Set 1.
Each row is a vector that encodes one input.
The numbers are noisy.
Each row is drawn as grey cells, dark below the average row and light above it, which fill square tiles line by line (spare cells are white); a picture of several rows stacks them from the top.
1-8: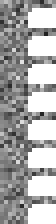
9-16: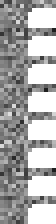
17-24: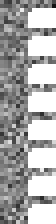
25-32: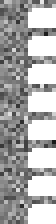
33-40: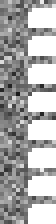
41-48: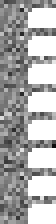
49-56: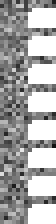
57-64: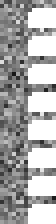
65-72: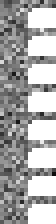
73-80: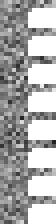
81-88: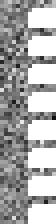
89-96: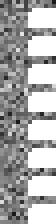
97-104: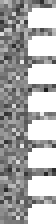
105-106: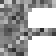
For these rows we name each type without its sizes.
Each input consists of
a true/false value, together with either a point on a circle, or a fixed value.
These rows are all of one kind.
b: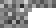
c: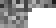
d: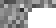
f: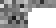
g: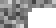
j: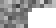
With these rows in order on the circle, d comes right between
f and g.
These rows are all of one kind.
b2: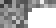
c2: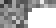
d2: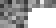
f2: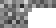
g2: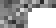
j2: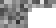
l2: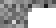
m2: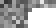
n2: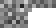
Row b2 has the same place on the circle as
c2 and m2.
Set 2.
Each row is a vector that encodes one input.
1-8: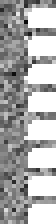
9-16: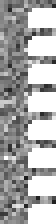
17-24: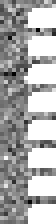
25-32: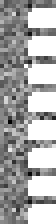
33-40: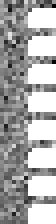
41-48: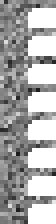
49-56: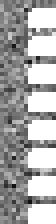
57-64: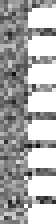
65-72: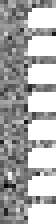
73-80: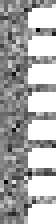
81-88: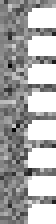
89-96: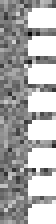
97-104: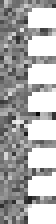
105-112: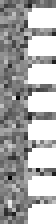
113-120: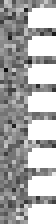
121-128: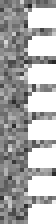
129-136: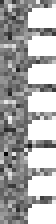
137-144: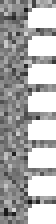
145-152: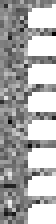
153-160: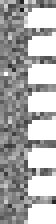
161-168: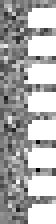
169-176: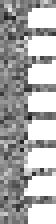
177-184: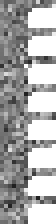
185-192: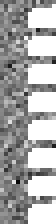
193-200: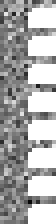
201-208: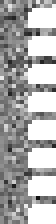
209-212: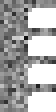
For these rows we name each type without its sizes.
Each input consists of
a point on a circle and a node of a tree.
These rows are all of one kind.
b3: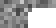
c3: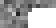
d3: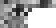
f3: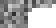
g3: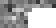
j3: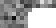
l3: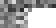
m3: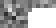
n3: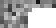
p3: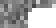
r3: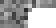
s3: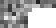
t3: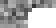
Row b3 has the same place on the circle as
c3 and m3.
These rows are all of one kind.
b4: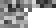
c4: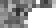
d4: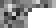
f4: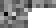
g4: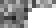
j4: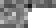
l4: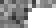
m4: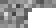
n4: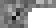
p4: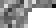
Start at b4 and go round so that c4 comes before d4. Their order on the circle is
b4, p4, m4, l4, g4, c4, d4, n4, f4, j4.
